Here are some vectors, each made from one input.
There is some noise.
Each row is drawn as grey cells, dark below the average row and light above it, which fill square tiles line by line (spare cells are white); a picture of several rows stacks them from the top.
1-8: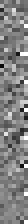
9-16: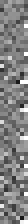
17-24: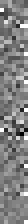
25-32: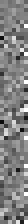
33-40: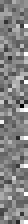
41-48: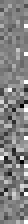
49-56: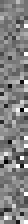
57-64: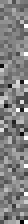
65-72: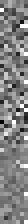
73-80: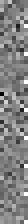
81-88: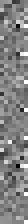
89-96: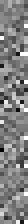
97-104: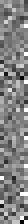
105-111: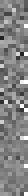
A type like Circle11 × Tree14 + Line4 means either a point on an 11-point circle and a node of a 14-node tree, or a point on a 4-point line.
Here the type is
Bool × Bool × Bool × Bool × Line13.
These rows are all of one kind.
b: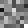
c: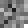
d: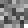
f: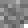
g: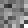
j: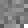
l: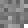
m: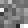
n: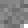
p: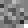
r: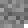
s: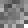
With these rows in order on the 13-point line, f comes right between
n and p.
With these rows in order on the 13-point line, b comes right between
m and n.
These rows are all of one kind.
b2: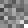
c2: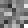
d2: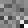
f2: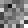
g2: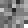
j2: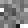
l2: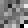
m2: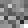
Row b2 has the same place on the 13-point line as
f2 and l2.
